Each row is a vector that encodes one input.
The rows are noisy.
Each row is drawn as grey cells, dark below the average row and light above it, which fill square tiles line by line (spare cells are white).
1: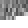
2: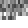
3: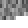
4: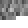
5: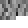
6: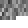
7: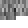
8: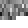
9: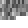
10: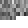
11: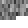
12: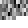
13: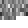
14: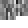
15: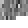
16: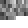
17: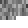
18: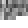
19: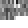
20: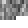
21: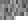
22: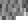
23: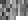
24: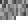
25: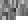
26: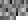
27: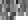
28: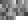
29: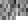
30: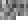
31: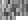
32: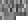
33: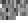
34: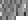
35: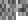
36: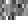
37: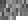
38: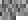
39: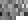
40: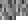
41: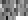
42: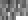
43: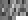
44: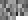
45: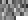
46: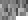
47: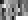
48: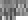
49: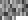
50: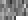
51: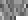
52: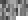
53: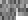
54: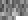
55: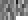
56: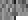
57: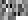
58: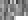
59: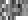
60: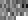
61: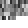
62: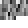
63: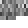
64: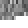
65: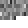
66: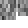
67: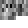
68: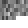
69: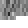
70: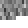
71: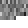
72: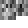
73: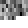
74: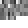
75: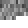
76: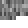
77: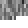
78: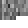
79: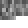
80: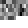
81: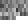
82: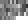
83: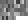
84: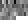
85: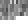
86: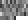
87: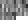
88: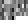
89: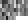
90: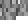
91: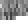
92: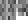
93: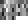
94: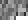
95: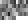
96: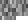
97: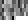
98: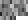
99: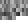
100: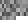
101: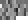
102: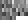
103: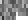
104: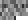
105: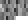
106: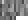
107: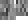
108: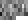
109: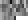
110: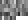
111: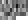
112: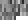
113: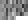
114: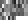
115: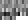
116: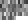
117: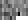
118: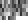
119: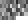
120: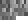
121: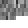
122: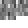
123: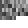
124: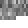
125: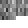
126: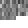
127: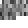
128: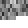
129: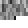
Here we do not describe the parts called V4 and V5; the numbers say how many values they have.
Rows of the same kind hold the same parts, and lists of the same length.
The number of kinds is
3.
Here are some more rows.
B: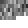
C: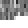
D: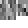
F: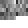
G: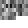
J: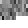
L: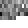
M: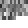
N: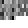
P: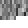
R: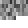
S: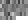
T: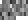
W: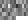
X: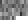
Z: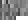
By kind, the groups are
B, C, F, P, S, X, Z
D, J, L, R, T, W
G, M, N

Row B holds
four true/false values and a value of V5.
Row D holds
a value of V4 and a value of V5.
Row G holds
a node of a 7-node tree.
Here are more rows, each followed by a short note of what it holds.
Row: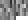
four true/false values and a value of V5
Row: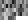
a node of a 7-node tree
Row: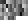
a node of a 7-node tree
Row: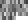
a node of a 7-node tree
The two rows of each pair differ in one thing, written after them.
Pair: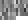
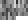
the value of V5
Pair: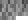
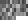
the value of V5
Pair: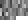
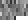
one of the four true/false values
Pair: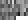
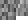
the value of V5
